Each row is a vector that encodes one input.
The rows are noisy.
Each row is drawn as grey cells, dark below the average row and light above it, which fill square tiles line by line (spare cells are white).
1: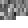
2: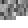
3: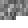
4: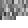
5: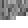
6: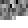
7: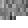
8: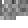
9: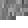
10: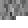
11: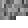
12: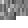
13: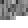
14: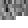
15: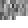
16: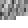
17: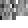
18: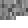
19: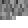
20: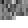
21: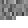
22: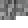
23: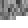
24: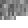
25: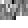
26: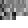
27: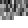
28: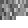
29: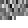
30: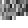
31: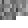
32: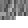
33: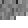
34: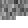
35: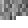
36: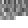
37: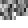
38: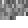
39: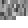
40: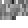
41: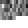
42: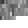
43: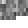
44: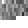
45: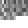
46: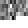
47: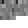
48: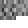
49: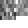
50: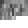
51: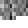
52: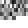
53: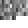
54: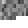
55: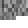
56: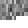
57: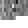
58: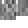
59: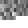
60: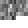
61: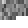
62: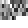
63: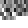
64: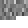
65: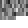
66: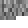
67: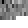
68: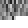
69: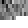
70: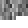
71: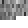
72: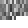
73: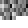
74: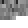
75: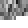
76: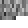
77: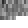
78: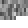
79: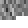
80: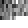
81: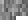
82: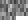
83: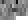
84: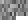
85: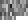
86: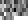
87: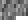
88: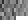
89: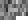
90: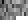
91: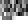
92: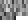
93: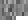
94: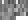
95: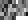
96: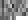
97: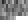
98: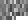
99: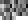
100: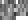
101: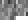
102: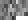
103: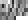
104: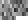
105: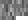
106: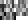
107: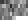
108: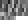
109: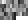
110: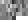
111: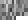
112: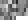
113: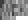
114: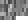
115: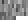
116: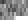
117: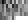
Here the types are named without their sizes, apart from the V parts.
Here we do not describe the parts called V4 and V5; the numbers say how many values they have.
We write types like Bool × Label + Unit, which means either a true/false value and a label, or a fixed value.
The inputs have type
Bool × (Line + V5) × V4.
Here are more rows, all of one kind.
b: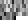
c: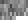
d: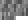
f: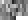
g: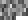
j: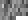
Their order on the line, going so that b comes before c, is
b, g, d, f, c, j.
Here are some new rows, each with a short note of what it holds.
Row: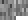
a point on a line, a true/false value and a value of V4
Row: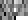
a true/false value, a value of V4 and a value of V5
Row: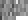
a true/false value, a value of V4 and a value of V5
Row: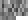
a point on a line, a true/false value and a value of V4
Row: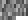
a point on a line, a true/false value and a value of V4
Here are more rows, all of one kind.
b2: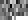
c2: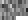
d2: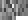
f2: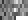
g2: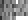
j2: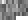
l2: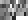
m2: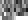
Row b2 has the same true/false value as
f2 and g2.
